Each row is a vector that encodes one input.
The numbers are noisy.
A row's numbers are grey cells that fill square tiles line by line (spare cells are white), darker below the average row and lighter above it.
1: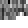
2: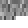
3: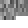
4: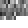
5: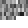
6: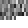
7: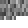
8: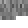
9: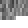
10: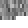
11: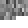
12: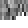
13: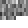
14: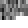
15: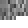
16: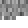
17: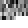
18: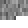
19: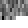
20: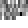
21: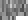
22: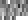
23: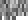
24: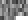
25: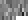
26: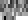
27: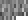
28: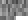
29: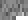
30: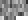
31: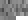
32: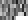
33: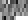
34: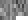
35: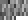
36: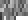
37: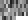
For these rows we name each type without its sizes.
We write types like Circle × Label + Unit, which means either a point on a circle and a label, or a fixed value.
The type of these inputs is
(Bool × Bool × Bool + Unit) × Line.
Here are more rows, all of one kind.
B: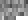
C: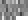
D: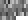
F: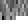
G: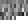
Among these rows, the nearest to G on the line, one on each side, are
B and D.
